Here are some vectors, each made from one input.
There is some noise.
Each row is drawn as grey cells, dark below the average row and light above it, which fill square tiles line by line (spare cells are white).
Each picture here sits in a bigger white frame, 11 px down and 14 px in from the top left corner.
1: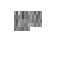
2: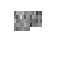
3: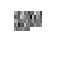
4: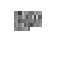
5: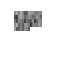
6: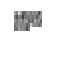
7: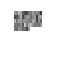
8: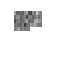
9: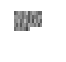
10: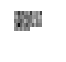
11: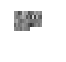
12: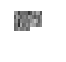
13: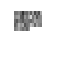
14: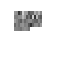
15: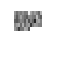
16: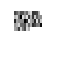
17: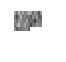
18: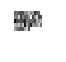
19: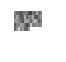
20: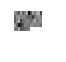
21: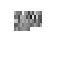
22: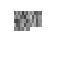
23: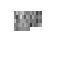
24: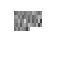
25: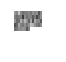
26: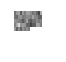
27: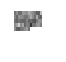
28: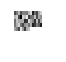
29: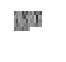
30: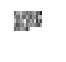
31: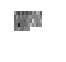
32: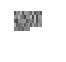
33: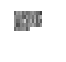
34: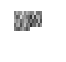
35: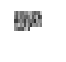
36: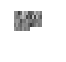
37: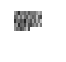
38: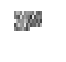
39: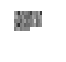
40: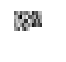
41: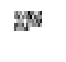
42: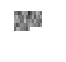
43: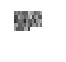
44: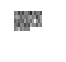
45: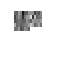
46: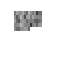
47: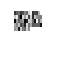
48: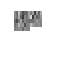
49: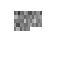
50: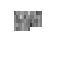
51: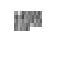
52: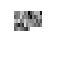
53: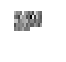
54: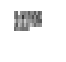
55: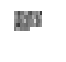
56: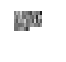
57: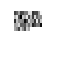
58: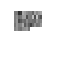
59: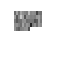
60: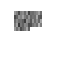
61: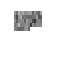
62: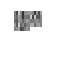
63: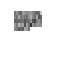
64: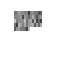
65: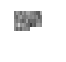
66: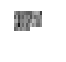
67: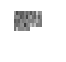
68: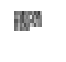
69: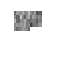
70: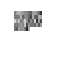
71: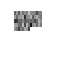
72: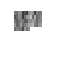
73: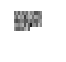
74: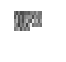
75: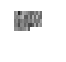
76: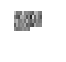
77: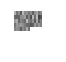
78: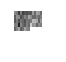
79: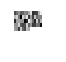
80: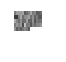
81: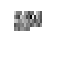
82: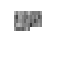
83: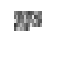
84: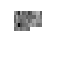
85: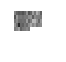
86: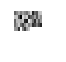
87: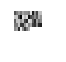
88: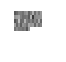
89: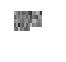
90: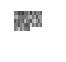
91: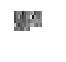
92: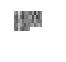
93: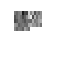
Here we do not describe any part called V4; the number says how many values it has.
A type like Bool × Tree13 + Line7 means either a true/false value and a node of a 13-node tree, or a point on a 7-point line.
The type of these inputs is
List2(Bool × V4).
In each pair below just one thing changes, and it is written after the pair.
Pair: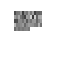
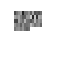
the true/false value in item 2 of the list
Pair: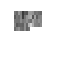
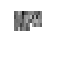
the true/false value in item 2 of the list
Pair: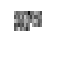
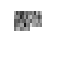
the value of V4 in item 1 of the list
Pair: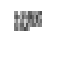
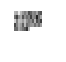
the true/false value in item 2 of the list
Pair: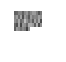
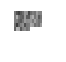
the true/false value in item 1 of the list
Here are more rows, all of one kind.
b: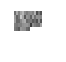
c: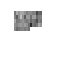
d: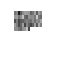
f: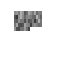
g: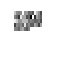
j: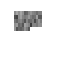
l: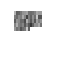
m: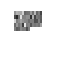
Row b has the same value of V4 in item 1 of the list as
c and d.
